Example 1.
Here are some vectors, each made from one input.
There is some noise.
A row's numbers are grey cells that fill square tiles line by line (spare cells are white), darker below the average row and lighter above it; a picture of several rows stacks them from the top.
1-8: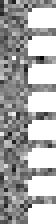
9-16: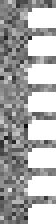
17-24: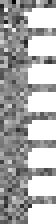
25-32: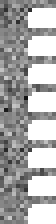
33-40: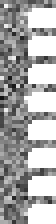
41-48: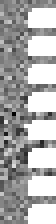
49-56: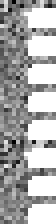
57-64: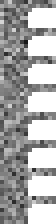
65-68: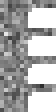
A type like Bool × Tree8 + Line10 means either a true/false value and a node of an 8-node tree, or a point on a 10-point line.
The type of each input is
Circle9.
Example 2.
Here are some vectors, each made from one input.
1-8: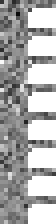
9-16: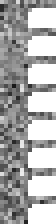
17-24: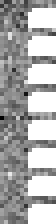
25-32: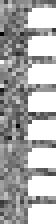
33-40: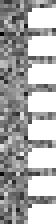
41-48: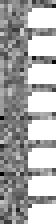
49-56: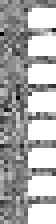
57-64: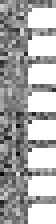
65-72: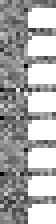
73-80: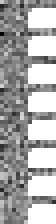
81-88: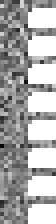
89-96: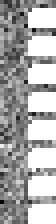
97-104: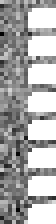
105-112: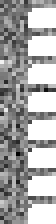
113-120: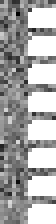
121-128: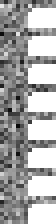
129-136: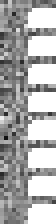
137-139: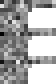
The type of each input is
Circle11.
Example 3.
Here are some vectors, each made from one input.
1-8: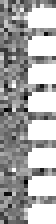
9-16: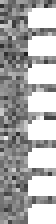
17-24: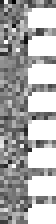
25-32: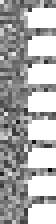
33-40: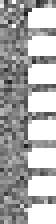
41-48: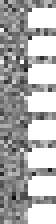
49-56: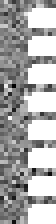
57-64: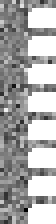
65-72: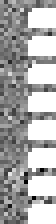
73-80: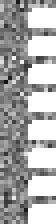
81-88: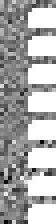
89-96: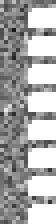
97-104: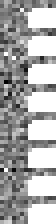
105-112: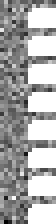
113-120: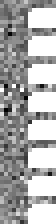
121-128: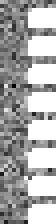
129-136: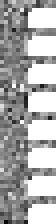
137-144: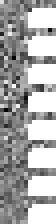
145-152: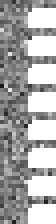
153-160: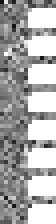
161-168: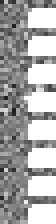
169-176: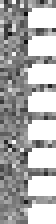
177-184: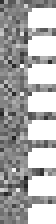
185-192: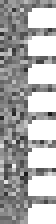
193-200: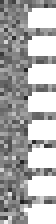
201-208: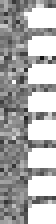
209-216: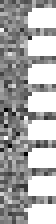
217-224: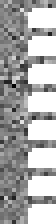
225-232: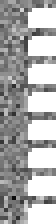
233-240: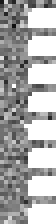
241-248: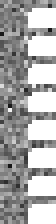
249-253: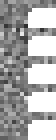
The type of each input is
Label11.
